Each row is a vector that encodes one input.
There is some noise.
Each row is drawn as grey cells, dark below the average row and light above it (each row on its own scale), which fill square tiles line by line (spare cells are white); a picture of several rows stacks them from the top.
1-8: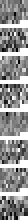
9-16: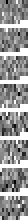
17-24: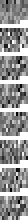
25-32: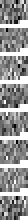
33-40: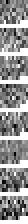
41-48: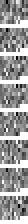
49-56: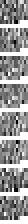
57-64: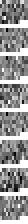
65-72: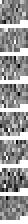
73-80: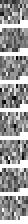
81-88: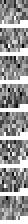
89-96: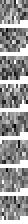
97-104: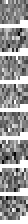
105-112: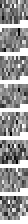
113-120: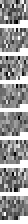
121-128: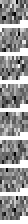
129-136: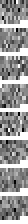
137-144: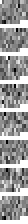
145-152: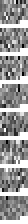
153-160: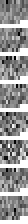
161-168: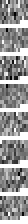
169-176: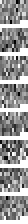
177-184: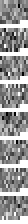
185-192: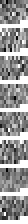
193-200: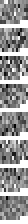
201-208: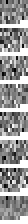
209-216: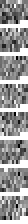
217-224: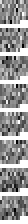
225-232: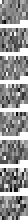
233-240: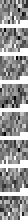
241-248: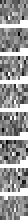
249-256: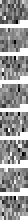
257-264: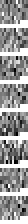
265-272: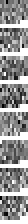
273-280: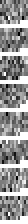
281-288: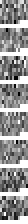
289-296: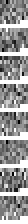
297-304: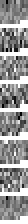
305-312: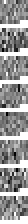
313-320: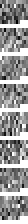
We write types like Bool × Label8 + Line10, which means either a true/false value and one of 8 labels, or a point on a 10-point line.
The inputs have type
Bool × Circle11 + (Line4 + Line7) × Line8.
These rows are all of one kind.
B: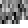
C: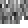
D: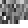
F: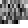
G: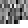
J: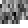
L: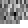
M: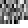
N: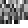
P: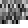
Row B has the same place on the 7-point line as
C and J.
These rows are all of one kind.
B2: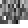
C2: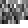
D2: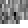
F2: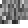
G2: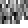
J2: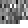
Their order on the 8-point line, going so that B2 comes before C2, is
F2, B2, D2, C2, G2, J2.
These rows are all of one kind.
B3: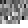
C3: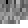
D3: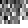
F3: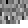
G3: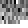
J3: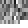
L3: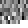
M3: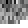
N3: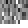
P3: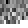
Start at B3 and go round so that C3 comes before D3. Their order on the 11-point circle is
B3, J3, L3, N3, F3, P3, C3, M3, G3, D3.
